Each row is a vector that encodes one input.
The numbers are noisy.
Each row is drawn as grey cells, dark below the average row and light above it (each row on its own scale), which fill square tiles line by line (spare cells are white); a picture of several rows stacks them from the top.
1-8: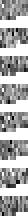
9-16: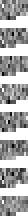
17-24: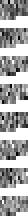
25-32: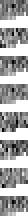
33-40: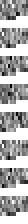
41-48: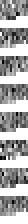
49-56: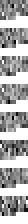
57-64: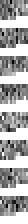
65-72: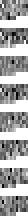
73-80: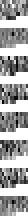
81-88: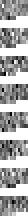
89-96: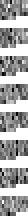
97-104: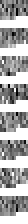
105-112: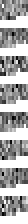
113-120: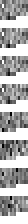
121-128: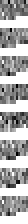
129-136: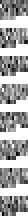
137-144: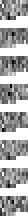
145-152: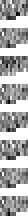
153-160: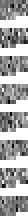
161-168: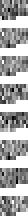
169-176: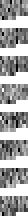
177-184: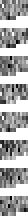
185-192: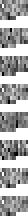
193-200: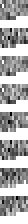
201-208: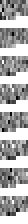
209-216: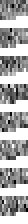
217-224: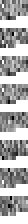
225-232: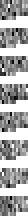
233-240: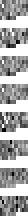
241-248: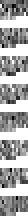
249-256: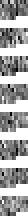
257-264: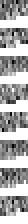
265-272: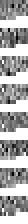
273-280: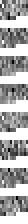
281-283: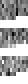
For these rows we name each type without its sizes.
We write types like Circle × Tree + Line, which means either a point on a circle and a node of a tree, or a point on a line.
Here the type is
List(Line × Line) × (Tree + Unit).
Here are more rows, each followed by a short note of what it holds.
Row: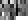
a node of a tree, together with a list of one item
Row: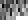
a node of a tree, together with the empty list
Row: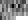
a node of a tree, together with a list of two items
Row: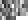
the empty list
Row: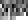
a node of a tree, together with a list of one item
